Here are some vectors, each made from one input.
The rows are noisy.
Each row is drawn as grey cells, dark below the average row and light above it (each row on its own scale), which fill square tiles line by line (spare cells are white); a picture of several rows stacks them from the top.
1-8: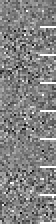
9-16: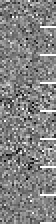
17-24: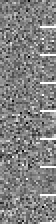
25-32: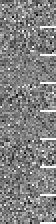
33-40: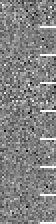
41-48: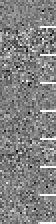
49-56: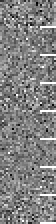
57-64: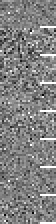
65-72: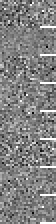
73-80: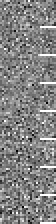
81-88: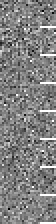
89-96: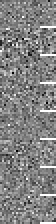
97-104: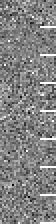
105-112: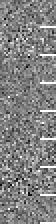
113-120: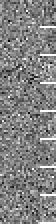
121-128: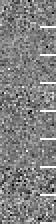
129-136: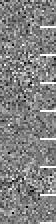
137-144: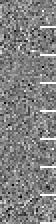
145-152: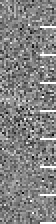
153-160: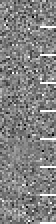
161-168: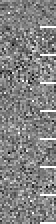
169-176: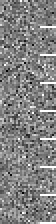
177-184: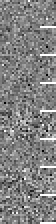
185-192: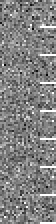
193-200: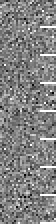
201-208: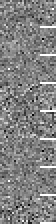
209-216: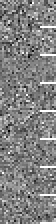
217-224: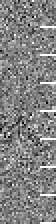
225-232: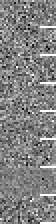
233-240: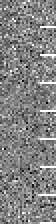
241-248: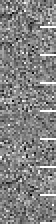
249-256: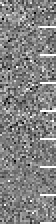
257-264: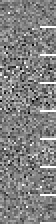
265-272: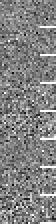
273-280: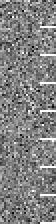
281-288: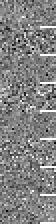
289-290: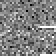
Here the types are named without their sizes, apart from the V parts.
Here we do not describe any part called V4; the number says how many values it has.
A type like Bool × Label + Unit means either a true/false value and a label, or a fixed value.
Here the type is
List(Circle) × V4.
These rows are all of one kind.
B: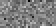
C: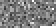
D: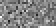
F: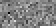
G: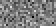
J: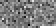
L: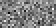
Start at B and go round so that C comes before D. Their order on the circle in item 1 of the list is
B, G, J, C, L, F, D.
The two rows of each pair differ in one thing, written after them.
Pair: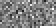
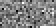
the place on the circle in item 1 of the list
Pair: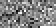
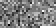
the value of V4
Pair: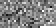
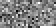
the value of V4
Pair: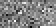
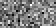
the value of V4
